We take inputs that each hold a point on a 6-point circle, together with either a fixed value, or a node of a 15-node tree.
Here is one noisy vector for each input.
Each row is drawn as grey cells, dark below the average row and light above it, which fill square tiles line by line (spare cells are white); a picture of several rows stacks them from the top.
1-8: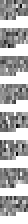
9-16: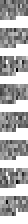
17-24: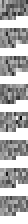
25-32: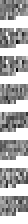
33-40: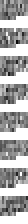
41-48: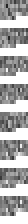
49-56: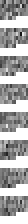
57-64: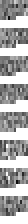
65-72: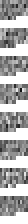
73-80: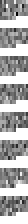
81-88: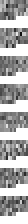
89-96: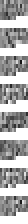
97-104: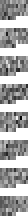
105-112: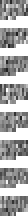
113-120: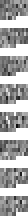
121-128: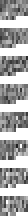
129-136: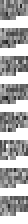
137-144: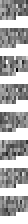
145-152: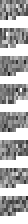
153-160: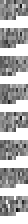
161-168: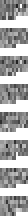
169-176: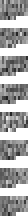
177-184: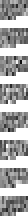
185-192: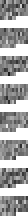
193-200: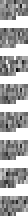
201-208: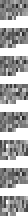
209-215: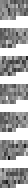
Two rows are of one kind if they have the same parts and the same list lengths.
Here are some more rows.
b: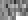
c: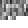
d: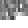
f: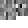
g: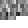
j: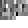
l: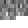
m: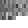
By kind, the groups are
b, d, f, l, m
c, g, j

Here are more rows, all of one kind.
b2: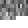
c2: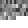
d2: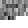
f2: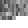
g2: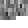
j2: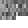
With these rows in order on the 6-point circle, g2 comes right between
d2 and j2.
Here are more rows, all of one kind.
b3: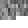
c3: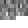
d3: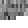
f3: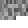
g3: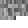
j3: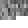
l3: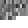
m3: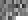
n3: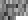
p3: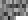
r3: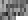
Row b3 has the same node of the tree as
c3, j3, l3 and r3.
